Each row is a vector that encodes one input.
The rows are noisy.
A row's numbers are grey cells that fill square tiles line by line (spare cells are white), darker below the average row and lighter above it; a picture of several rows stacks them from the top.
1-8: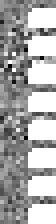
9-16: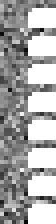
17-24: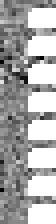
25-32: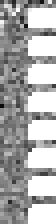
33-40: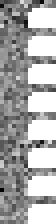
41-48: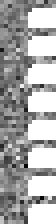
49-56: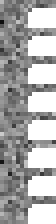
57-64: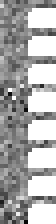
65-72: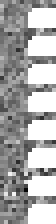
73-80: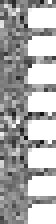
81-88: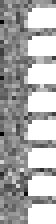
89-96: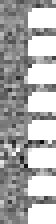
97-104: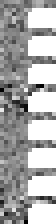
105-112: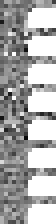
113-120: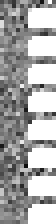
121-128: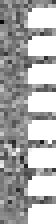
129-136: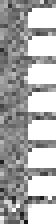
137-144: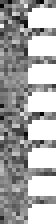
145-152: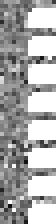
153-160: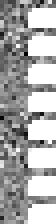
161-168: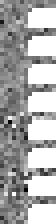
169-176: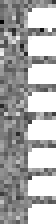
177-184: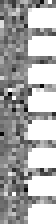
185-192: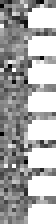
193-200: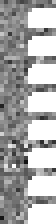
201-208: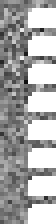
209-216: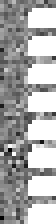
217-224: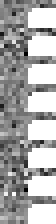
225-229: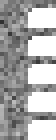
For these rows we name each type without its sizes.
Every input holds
either a node of a tree, or a list of points on a line.
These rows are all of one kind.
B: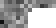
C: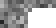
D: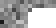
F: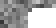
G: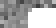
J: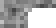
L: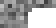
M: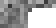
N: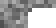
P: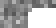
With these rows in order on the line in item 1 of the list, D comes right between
B and F.
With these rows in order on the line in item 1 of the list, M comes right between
L and N.
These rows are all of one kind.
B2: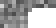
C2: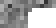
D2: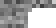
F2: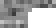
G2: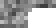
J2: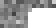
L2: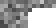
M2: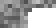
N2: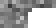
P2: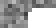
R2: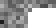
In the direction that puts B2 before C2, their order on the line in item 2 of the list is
M2, B2, G2, C2, P2, F2, N2, J2, R2, D2, L2.
